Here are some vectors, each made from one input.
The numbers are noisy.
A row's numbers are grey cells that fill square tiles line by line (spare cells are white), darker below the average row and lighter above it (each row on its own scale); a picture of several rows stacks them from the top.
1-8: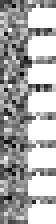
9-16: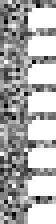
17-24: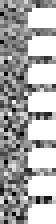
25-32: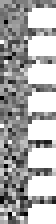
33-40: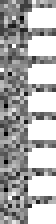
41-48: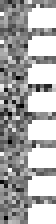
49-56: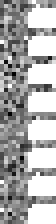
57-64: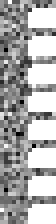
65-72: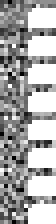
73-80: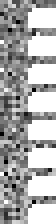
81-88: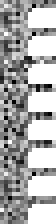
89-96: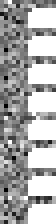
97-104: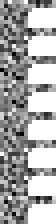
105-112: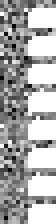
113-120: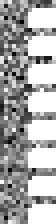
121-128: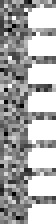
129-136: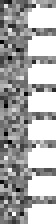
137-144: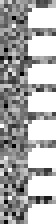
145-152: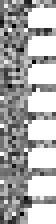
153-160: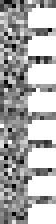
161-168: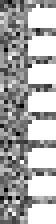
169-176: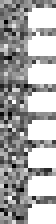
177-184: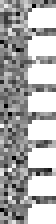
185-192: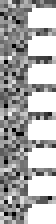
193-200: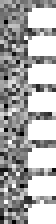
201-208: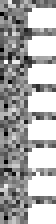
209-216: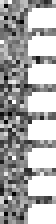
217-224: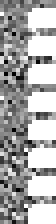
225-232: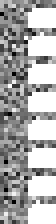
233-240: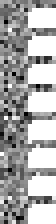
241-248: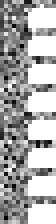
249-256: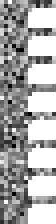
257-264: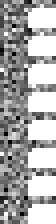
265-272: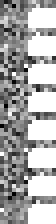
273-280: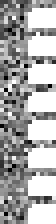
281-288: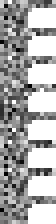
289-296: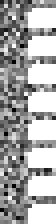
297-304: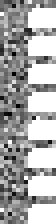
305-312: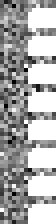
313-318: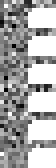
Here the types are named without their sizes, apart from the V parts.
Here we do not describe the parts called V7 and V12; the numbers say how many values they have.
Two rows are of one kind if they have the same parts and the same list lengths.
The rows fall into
5 kinds.
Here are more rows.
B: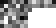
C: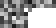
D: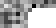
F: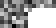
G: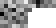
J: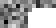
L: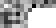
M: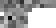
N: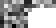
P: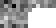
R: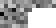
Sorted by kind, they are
B, M
C, F, N
D, L
G, J, R
P

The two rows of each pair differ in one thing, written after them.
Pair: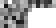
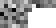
the value of V7
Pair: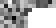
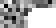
the value of V12
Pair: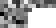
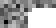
the value of V7
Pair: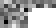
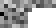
the value of V7
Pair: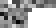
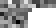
the value of V12
